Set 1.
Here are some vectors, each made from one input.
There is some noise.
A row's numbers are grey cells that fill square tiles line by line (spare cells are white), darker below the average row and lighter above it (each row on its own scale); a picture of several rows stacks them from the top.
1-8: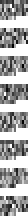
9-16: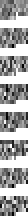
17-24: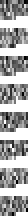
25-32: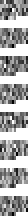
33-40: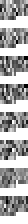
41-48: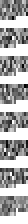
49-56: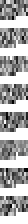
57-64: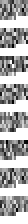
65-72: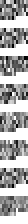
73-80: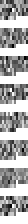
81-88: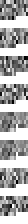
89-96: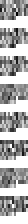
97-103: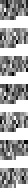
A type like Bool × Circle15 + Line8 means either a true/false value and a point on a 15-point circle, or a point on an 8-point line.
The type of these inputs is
Line10.
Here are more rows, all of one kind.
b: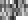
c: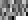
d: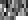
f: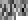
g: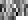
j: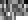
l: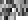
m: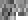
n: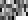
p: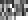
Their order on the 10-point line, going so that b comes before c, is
b, g, n, c, d, j, p, l, m, f.
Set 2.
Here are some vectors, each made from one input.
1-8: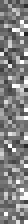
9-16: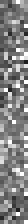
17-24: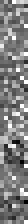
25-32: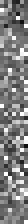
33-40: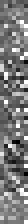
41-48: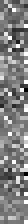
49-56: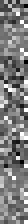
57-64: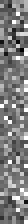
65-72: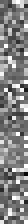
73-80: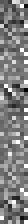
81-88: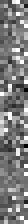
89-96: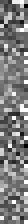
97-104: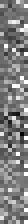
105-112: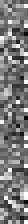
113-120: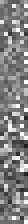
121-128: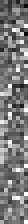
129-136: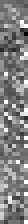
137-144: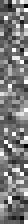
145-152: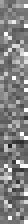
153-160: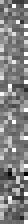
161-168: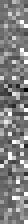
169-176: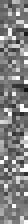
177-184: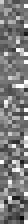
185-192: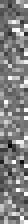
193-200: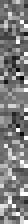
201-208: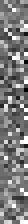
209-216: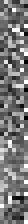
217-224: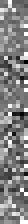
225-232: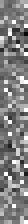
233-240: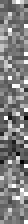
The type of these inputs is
Line10.
